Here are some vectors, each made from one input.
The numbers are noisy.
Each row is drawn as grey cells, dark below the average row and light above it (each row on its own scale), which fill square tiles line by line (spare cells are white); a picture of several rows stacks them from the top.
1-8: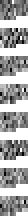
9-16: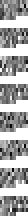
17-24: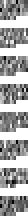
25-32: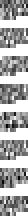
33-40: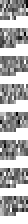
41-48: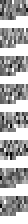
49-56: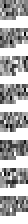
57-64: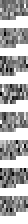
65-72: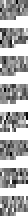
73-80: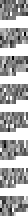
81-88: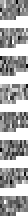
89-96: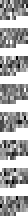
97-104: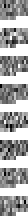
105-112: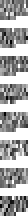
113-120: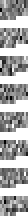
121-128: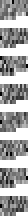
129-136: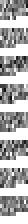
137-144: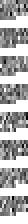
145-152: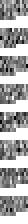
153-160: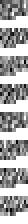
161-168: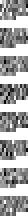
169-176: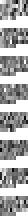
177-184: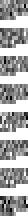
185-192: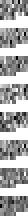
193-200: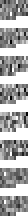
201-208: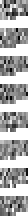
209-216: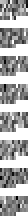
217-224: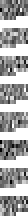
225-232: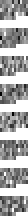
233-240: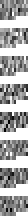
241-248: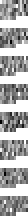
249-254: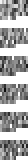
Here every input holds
three true/false values, together with a list of up to two points on a 6-point line.
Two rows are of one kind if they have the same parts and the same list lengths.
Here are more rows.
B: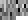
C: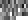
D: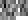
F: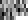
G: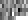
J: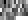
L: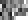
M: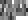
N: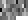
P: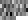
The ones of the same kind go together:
B, C, J, M, P
D, F, N
G, L

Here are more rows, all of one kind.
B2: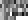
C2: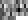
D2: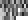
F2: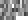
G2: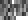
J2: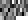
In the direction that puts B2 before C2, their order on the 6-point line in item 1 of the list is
B2, J2, D2, G2, F2, C2.
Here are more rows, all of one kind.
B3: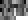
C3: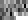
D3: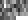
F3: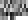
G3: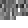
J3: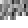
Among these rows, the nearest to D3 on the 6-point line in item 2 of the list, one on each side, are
F3 and J3.
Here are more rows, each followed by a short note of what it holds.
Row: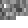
three true/false values, together with a list of two items
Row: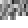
three true/false values, together with a list of two items
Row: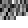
three true/false values, together with a list of one item
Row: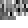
three true/false values, together with a list of one item
